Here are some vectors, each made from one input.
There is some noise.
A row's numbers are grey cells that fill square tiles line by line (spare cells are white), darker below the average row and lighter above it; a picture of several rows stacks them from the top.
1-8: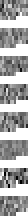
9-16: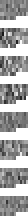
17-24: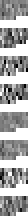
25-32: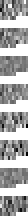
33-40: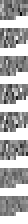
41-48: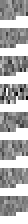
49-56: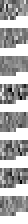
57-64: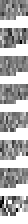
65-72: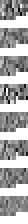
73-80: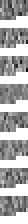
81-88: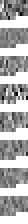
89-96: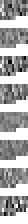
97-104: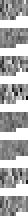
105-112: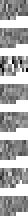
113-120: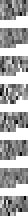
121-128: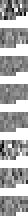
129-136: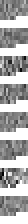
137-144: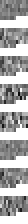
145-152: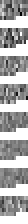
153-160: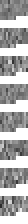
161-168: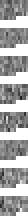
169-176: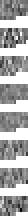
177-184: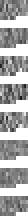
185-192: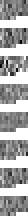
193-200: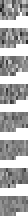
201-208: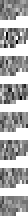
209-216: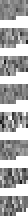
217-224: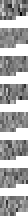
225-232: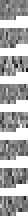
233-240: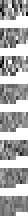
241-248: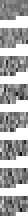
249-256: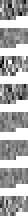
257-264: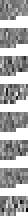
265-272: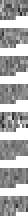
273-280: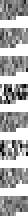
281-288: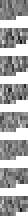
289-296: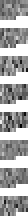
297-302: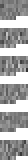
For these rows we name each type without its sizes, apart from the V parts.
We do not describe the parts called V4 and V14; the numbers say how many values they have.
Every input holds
a true/false value and a value of V14, together with either a point on a circle, or a value of V4.
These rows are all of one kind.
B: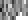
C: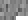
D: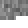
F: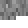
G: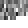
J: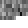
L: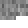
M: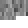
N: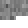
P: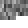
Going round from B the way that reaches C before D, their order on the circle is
B, C, G, L, M, N, J, P, D, F.
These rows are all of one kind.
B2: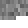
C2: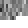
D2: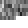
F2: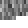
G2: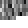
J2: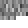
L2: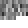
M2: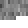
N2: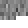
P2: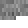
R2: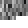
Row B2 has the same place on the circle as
D2, G2, M2 and P2.
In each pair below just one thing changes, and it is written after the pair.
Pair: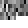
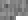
the true/false value
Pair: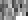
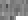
the place on the circle
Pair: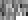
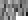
the true/false value
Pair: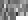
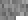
the place on the circle
